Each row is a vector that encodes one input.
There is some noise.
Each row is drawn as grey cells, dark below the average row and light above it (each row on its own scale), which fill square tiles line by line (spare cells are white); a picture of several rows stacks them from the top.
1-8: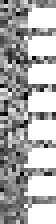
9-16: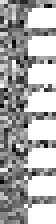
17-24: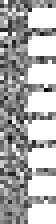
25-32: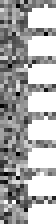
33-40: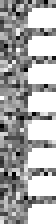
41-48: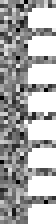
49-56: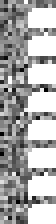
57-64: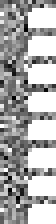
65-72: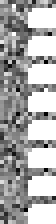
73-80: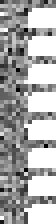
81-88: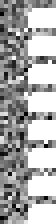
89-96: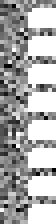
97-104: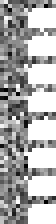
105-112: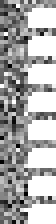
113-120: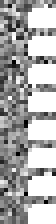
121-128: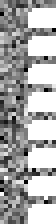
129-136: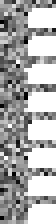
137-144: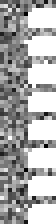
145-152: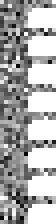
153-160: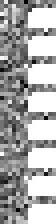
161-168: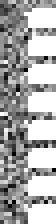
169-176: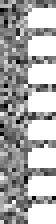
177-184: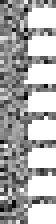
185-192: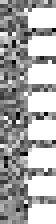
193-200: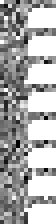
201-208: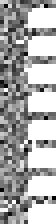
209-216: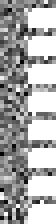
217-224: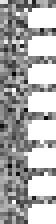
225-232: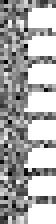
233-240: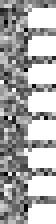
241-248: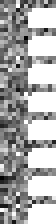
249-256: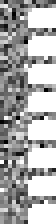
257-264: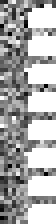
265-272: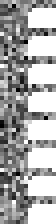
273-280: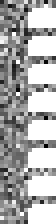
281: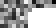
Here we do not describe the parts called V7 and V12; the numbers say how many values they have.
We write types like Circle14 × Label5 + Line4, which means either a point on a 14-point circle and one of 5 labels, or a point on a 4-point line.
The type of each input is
Line6 + (Line9 + V12) × V7.
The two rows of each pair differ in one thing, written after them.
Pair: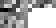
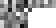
the value of V7
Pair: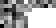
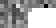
the value of V12
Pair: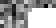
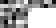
the value of V12
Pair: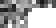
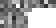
the value of V12
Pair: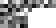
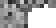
the value of V7
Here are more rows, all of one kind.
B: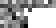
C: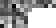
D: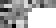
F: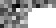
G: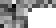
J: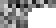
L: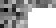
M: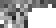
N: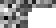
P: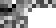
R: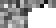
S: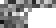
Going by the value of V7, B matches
G and N.
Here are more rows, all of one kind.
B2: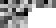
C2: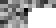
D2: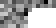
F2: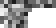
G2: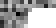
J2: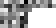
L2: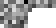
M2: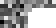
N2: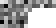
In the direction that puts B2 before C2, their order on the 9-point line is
G2, D2, F2, B2, L2, N2, C2, J2, M2.
